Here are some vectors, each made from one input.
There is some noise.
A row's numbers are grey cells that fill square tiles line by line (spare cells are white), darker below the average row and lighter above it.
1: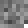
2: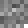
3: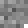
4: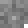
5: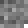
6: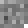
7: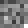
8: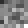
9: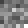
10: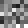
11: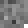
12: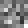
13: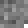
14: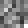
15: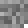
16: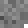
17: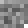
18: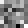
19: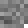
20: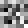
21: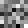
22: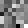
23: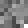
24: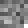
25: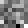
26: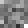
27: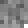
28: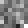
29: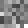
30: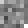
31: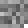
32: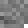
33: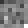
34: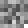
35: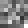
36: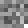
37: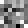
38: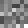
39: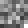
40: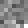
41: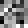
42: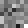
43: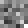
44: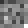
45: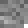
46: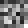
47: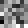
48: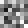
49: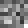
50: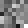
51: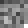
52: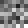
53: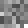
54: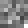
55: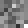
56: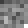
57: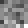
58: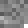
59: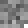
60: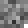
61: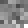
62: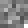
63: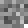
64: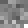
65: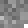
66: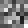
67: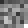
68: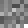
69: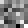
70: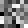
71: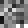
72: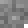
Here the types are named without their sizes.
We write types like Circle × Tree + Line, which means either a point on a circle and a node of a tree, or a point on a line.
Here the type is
Bool × Circle.
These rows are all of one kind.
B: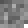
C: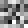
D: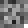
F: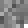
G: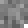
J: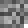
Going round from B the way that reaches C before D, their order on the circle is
B, J, C, F, G, D.
